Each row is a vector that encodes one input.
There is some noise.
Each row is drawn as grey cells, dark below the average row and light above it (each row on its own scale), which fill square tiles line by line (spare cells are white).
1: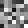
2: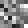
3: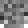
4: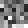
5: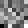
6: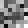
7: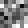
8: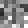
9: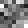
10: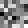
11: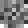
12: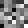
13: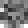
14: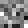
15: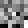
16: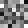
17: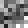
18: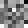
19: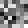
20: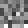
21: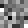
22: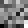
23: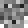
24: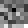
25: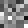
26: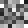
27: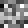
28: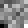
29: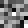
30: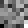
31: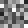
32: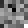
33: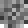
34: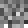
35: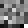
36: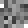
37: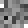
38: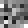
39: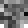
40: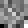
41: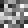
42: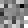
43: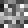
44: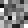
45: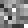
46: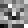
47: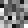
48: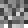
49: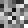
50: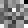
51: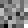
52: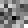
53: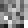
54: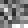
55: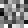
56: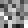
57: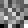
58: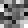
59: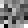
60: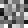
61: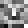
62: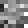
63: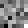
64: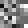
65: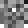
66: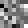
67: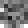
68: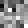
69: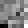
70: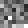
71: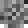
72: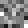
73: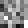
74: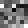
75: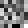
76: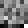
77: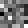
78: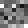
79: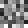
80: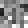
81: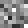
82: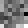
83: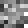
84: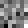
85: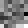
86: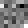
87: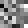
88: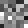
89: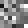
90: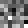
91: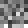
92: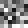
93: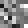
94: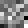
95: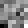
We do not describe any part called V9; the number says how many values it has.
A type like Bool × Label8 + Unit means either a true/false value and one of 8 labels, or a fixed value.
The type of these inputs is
Bool × Line5 × V9.
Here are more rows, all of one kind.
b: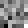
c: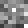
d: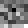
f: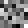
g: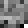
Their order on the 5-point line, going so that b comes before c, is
f, b, c, g, d.
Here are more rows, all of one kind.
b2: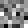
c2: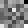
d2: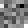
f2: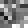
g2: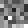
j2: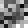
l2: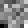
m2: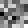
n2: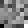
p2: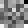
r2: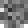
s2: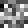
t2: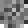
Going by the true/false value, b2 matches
l2, n2 and s2.
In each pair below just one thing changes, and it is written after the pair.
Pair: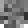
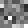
the place on the 5-point line
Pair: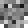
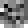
the value of V9
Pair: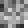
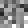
the true/false value
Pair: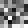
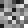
the true/false value
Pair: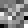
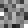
the place on the 5-point line
